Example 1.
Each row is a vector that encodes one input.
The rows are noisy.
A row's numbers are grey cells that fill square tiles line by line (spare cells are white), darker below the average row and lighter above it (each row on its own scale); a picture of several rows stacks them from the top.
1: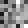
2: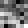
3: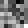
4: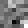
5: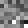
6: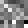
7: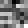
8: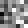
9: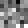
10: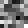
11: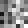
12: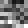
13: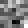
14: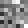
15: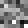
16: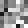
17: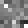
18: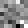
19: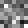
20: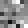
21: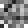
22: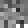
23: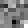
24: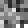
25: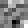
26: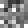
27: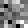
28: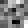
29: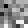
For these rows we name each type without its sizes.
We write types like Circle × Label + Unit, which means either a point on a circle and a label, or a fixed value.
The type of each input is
Line.
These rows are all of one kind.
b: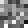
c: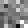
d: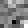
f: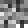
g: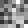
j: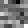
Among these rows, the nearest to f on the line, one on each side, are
b and j.
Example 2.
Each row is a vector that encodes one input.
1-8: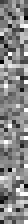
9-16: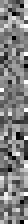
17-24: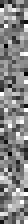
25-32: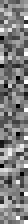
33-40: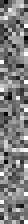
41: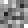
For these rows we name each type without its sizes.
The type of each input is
Circle.
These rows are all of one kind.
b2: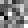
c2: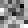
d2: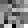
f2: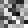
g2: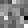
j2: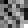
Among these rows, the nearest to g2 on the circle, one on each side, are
d2 and j2.
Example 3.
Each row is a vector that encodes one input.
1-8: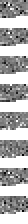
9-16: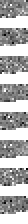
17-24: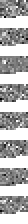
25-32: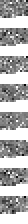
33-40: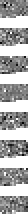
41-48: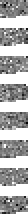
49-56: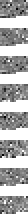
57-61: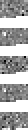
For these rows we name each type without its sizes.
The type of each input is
Line × Line.
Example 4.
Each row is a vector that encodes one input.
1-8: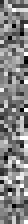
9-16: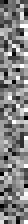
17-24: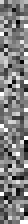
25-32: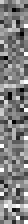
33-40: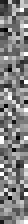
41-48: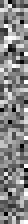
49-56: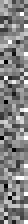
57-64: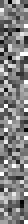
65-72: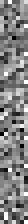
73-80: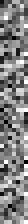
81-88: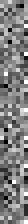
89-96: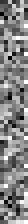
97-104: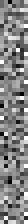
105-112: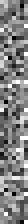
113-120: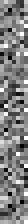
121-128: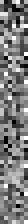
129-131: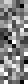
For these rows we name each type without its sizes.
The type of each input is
Circle.
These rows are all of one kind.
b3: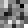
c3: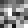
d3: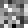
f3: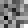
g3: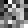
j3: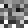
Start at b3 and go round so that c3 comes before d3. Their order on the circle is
b3, j3, f3, g3, c3, d3.
